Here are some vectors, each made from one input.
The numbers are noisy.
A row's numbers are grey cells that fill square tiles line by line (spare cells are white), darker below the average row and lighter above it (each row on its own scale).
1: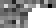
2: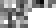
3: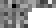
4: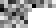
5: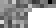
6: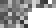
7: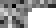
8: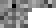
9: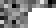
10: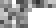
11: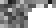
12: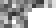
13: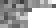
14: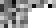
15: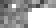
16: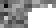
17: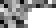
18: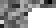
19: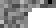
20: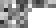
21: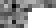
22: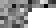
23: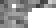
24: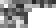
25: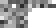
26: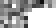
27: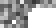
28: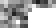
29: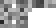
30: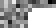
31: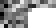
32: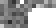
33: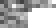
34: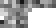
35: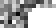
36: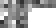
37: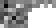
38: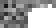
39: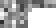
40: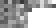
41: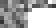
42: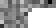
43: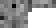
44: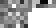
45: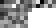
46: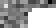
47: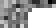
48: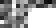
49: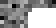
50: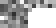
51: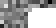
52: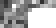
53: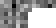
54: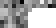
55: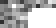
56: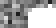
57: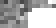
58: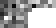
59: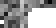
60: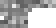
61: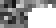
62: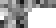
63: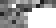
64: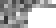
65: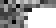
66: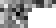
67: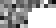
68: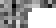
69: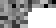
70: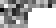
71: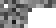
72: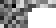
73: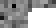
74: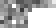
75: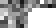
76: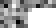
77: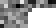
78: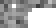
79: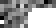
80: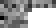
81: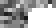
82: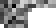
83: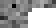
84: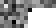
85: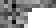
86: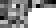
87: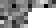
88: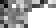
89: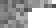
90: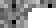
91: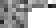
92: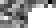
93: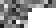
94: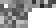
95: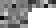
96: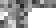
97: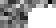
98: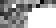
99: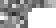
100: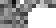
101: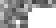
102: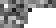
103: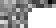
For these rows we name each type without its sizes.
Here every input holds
a point on a line and a node of a tree.
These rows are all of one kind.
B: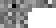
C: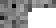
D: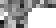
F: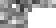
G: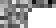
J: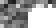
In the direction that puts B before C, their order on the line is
B, C, J, D, F, G.
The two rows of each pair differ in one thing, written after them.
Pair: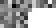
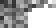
the node of the tree
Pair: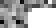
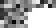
the node of the tree
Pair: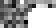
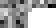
the node of the tree
